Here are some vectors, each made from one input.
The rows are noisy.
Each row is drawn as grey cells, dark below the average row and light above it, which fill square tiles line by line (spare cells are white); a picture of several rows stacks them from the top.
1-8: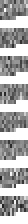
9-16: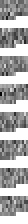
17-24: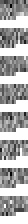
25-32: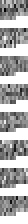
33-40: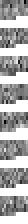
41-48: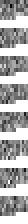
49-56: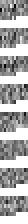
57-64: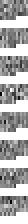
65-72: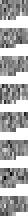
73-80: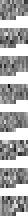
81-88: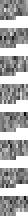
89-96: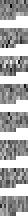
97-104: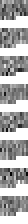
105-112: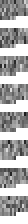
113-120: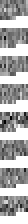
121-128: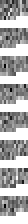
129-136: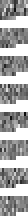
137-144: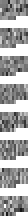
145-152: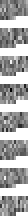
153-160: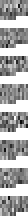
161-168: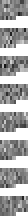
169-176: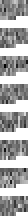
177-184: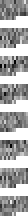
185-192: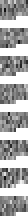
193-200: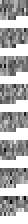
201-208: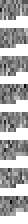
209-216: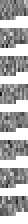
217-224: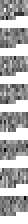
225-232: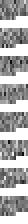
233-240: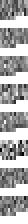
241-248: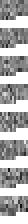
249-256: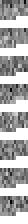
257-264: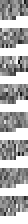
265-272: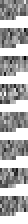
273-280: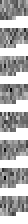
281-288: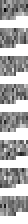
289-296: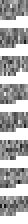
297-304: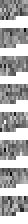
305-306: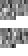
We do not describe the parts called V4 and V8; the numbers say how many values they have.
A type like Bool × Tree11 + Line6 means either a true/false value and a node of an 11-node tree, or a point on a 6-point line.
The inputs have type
(Line7 + Line12) × V4 × V8 + List2(Circle9).
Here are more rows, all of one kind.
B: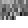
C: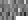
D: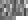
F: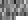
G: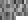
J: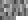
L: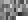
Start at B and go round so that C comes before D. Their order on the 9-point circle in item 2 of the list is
B, F, C, D, J, G, L.
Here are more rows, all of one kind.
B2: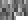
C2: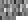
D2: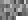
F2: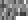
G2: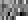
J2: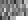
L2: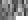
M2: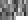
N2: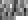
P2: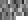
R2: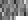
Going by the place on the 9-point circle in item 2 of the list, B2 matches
M2 and N2.
